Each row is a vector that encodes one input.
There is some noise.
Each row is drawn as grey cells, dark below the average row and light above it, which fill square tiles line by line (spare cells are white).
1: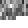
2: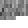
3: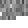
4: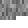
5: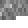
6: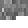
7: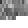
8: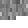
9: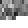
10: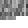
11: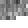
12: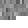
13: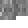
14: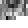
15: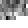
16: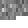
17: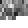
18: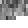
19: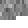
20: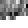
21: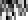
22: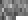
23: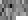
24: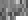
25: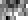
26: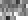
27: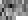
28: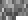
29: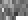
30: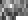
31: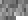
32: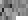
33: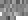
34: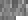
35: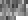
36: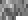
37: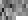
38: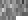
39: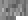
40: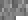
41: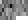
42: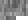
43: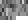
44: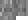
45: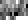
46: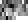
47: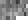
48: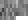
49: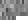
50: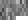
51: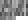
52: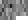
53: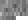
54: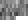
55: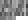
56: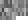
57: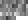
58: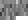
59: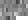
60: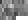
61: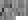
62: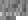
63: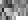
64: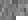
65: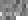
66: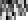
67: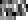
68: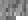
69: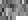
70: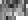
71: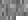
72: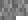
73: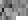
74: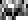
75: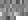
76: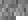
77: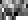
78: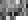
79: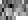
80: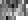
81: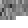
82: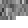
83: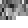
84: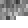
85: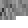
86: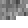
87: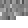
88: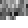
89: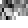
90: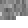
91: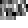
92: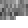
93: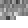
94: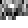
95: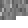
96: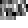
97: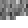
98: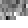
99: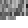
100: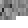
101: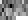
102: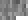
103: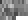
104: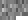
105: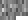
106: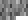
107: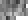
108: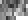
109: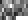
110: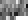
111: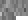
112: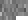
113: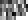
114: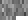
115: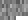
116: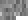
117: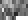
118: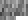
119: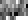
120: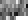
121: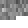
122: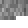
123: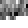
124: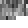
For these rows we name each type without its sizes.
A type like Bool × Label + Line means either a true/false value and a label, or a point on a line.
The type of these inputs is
List(Line).
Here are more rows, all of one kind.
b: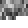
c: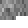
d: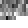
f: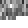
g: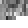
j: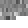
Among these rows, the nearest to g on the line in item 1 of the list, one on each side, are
b and c.
